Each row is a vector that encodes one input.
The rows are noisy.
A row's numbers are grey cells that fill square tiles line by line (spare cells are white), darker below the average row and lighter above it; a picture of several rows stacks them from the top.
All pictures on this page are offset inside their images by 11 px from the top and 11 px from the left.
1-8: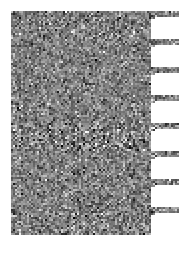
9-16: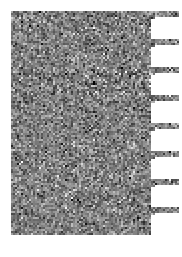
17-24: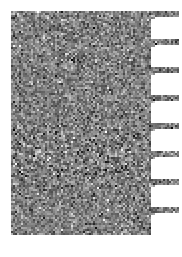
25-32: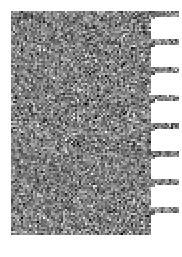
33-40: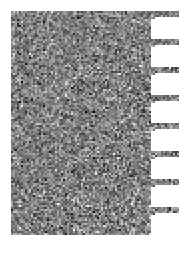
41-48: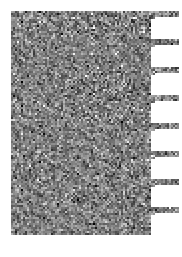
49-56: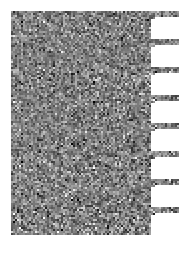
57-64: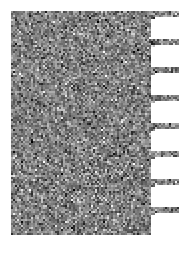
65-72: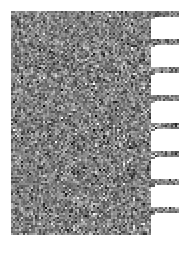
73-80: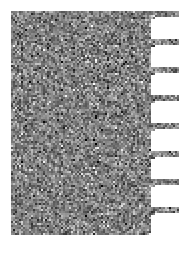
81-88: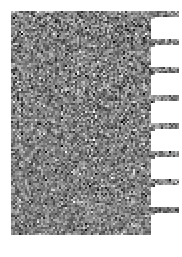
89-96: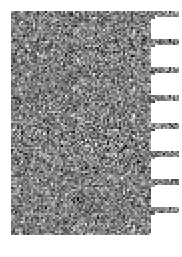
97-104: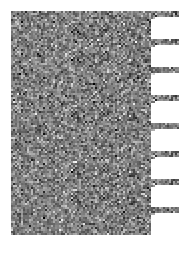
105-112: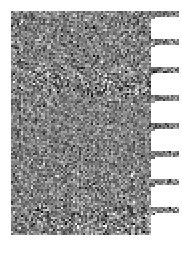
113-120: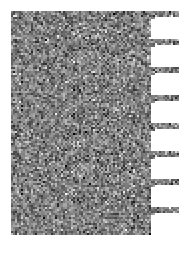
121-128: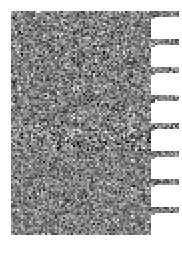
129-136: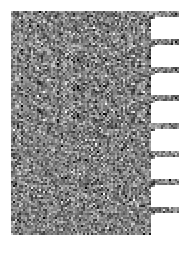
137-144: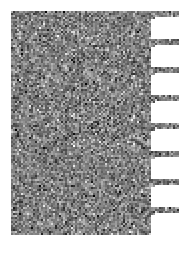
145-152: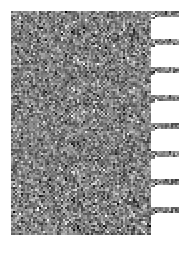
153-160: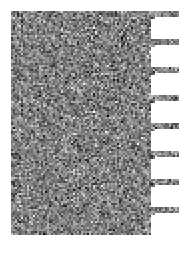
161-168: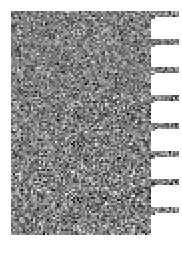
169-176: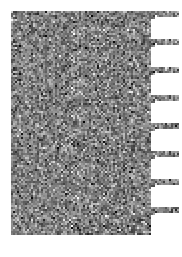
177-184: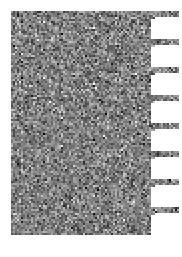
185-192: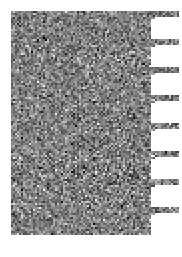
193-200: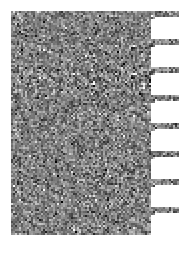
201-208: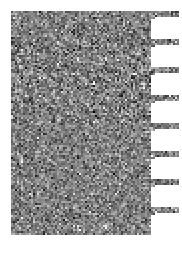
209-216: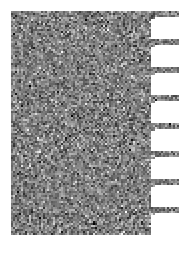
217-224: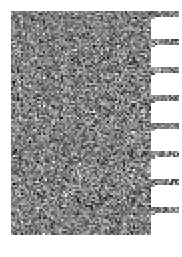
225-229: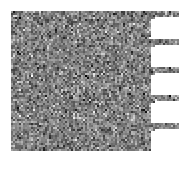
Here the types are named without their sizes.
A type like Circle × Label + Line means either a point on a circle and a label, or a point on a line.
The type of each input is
(Bool × Bool × Bool × Line × Line + Label) × (Tree × Tree × Tree × Tree + Unit).
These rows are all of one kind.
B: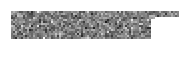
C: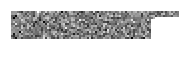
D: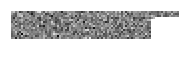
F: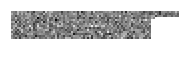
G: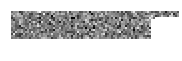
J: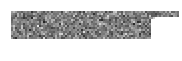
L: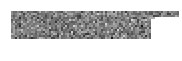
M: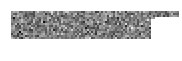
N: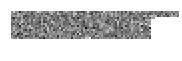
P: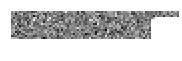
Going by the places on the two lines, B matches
M and N.
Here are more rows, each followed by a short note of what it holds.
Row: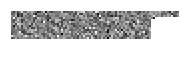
a label
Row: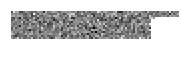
a point on each of two lines, a node of each of four trees and three true/false values
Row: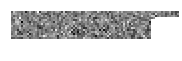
a point on each of two lines and three true/false values
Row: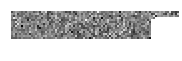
a point on each of two lines and three true/false values
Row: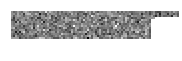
a point on each of two lines, a node of each of four trees and three true/false values
